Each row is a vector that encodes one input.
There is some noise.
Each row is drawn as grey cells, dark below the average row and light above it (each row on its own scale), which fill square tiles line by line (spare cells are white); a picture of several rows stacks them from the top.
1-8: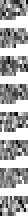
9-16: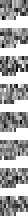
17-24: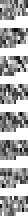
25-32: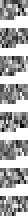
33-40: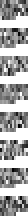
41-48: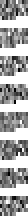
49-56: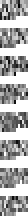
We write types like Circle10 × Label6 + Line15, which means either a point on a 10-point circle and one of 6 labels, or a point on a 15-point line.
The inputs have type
Line6 + Tree8.
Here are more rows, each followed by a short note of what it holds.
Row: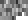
a node of an 8-node tree
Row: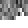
a node of an 8-node tree
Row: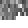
a point on a 6-point line
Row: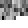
a point on a 6-point line
